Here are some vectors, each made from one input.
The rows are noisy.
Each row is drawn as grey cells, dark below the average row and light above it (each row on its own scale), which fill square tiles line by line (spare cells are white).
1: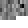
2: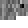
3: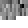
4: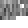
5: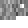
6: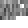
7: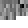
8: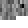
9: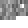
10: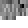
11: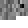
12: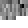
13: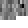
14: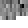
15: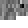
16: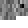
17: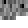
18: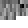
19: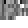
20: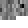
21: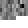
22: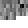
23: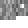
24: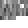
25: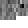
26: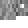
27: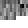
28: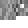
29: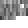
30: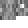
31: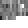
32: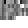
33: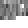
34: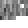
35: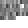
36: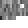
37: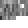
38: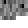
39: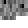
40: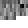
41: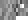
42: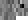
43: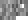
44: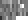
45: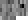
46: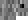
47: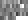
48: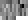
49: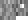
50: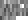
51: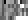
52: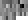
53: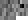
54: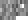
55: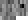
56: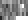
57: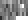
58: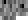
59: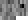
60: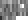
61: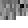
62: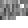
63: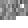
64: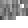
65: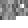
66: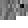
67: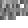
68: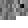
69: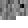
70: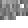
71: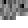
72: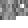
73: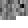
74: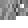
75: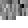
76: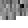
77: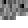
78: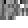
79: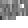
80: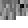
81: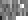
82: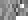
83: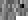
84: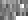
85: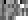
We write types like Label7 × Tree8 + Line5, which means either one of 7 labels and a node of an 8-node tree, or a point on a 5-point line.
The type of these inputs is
Bool × List2(Line6).
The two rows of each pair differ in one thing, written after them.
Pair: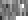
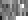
the place on the 6-point line in item 1 of the list
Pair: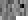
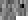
the place on the 6-point line in item 2 of the list
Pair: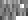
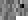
the true/false value
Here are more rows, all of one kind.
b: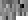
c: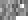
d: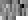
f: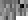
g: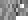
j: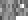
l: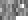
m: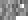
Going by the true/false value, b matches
d and f.
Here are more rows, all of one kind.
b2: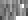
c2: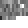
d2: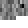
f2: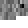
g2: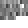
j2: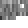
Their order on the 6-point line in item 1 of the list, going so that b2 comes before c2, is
g2, d2, f2, b2, j2, c2.
